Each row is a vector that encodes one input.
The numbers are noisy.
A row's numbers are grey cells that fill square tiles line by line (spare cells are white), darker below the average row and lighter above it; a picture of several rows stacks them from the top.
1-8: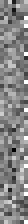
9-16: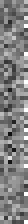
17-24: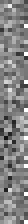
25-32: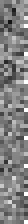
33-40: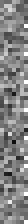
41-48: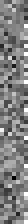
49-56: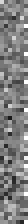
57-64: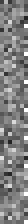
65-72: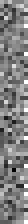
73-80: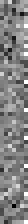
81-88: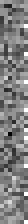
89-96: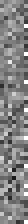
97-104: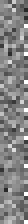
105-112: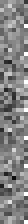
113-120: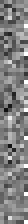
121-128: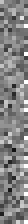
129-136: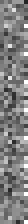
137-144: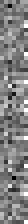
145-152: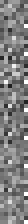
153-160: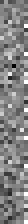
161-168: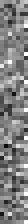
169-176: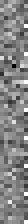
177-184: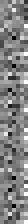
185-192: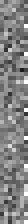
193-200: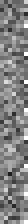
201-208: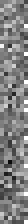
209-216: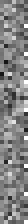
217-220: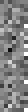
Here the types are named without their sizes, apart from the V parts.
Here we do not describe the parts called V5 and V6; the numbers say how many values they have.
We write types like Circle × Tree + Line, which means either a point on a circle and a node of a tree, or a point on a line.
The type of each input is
List(Line) + (Tree + V6) × V5.
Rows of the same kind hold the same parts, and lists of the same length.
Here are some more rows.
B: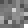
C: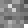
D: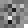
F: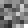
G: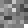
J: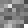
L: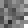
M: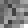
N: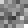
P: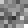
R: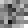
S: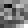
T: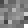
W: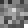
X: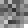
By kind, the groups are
B, T, W
C, G, J
D, F, L, M, R, X
N, P
S

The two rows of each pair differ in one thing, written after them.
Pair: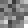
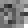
the value of V5
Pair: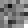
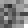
the value of V6
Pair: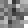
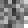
the value of V6
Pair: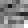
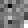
the value of V5
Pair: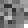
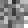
the value of V5
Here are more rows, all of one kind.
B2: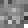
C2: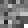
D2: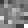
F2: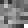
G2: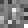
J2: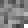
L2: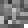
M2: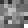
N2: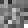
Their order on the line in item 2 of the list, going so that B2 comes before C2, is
J2, B2, C2, D2, G2, L2, F2, N2, M2.
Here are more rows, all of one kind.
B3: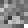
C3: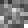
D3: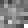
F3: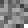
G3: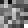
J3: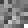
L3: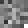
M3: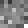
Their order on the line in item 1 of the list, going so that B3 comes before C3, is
B3, D3, M3, F3, C3, G3, L3, J3.
